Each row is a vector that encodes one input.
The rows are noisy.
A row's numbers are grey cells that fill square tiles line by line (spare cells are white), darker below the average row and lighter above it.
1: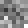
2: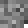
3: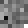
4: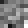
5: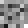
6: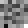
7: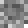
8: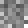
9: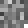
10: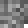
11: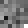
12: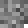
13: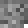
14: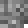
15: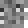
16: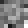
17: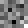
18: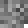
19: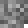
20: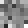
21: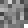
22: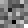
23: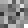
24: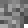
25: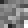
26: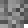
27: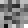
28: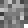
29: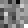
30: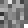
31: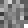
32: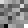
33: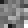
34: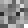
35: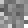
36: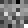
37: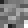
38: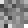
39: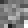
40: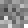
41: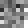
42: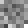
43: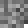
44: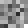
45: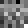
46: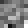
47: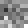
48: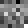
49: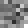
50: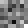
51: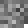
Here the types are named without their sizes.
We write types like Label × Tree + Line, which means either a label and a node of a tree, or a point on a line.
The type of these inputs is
Label × (Tree + Unit).
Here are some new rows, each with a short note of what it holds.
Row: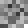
a label and a node of a tree
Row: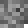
a label
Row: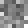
a label and a node of a tree
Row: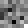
a label and a node of a tree
